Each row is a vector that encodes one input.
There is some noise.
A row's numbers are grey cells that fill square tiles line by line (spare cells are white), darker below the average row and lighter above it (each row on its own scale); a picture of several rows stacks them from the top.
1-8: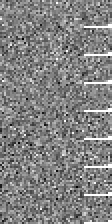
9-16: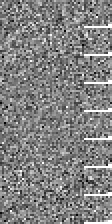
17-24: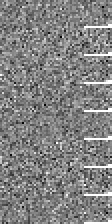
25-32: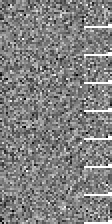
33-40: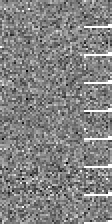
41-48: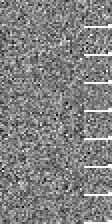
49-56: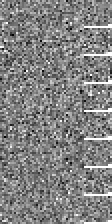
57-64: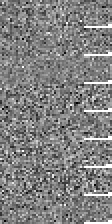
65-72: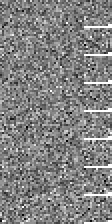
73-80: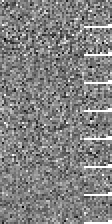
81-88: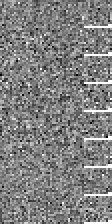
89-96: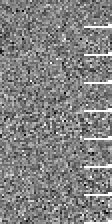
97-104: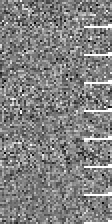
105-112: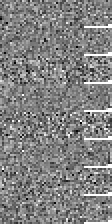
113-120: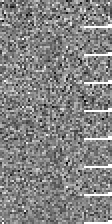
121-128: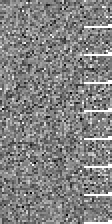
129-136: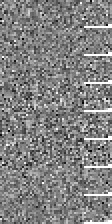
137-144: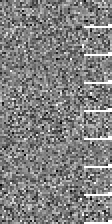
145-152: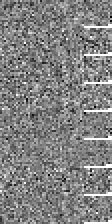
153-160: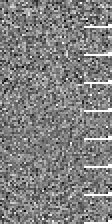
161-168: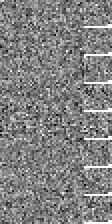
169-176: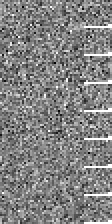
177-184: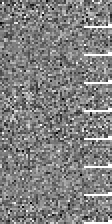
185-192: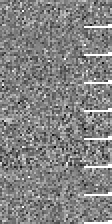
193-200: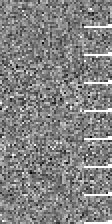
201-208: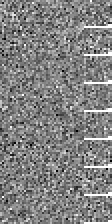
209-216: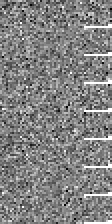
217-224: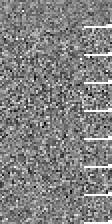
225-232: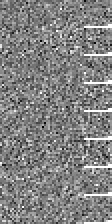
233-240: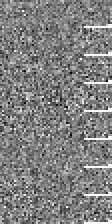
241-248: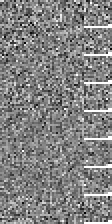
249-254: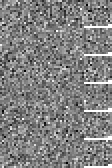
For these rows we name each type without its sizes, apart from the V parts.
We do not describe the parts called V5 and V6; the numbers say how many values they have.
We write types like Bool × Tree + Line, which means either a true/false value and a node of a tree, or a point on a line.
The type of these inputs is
(Bool × Label + V5) × (Line + V6).
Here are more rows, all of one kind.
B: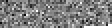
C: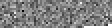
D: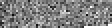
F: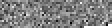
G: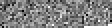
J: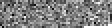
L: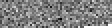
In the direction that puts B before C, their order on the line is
D, L, B, J, C, F, G.
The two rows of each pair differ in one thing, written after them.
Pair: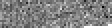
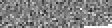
the label
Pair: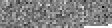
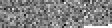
the label
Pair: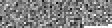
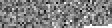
the label
